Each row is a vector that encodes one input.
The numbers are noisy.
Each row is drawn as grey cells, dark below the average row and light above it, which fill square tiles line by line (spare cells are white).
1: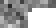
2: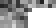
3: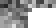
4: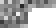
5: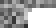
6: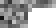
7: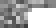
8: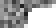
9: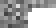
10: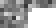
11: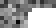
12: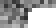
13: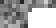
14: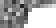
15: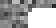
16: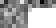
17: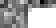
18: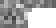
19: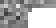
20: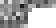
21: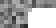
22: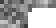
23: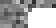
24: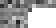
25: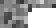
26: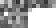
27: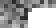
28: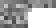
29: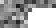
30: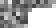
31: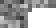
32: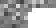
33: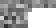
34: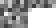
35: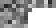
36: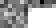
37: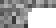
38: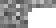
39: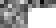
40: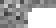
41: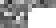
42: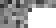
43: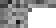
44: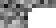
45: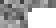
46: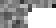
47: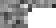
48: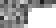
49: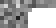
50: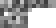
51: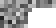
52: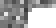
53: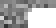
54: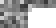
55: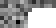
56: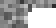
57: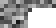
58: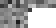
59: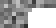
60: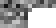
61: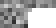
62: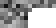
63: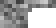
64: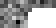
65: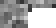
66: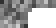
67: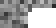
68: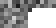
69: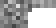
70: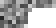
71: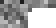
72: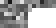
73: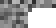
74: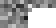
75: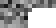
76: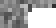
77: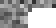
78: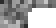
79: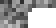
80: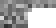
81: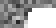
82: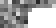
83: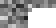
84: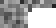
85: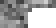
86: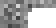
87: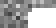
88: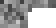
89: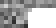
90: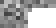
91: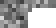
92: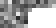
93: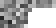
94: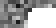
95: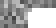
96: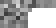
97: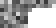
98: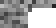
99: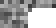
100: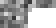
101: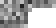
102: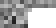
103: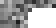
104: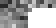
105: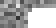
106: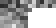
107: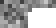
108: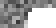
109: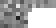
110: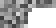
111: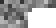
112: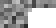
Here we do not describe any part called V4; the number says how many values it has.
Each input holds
a value of V4, together with either one of 7 labels, or a point on a 5-point line.
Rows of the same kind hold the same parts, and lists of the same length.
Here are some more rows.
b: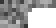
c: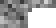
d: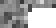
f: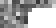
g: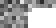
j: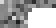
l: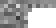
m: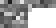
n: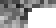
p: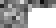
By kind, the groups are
b, c, d, l
f, g, j, m, n, p

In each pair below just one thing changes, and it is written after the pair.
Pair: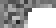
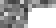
the value of V4
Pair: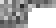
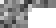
the value of V4
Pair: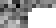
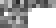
the value of V4
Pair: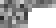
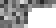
the label
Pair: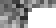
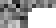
the label
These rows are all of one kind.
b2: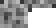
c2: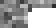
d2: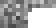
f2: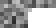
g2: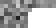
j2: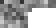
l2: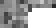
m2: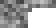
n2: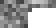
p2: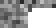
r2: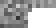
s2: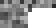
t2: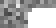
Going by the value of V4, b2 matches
c2, l2, p2 and s2.
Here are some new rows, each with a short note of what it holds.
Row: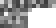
one of 7 labels and a value of V4
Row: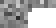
a point on a 5-point line and a value of V4
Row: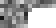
one of 7 labels and a value of V4
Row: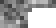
a point on a 5-point line and a value of V4
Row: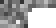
a point on a 5-point line and a value of V4
